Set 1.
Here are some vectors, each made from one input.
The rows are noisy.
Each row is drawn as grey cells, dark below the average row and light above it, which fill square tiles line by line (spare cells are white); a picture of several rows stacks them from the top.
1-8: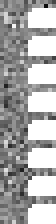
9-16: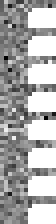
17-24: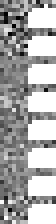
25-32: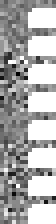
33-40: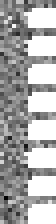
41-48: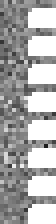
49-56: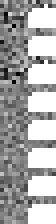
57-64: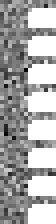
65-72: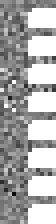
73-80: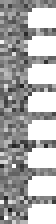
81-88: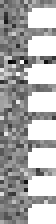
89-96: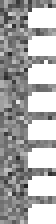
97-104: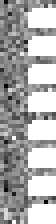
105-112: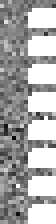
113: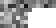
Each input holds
a node of a 10-node tree.
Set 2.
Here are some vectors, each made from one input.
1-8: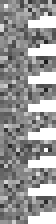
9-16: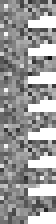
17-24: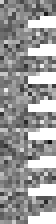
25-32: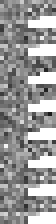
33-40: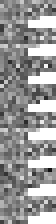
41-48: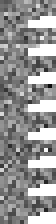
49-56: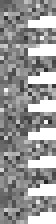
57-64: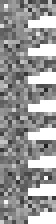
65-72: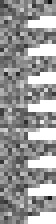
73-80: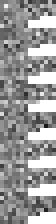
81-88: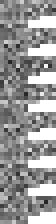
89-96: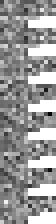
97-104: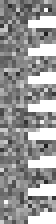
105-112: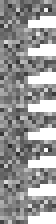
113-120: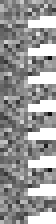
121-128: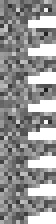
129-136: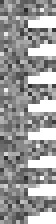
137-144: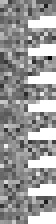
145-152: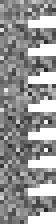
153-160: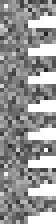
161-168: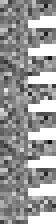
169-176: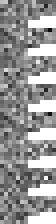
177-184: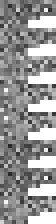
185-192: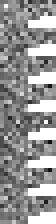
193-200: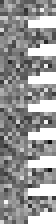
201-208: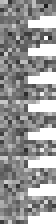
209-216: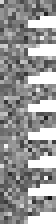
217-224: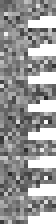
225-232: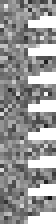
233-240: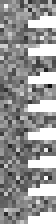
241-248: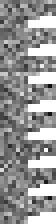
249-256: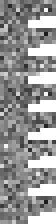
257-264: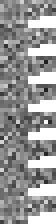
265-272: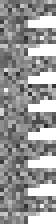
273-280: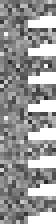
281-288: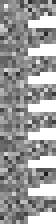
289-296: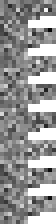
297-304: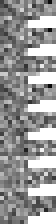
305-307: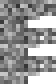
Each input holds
one of 9 labels.
